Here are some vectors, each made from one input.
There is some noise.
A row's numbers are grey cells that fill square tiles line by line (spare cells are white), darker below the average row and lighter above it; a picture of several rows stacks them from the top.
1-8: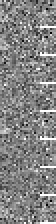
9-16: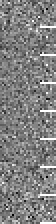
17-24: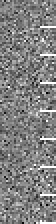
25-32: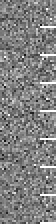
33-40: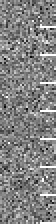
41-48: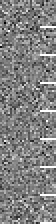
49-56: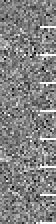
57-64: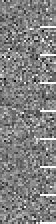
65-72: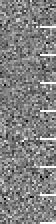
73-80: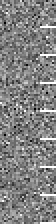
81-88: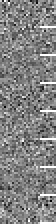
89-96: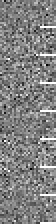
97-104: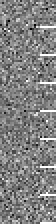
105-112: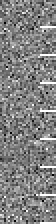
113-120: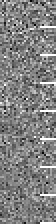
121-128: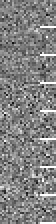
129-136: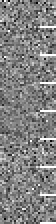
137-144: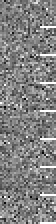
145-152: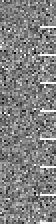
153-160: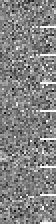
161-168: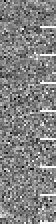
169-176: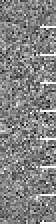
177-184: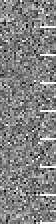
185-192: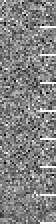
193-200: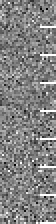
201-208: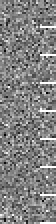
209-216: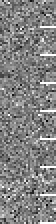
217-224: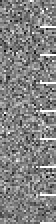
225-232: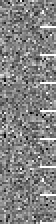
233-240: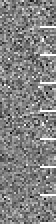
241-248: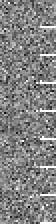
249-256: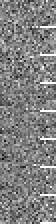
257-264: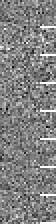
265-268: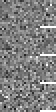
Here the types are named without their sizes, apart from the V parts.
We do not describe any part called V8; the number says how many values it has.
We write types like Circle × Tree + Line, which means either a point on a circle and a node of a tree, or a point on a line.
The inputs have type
(Circle + Line) × (List(V8) + Tree).
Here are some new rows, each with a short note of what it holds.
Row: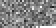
a point on a circle, together with a list of two items
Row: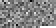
a point on a circle, together with a list of one item
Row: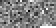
a point on a line and a node of a tree
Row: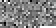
a point on a circle and a node of a tree
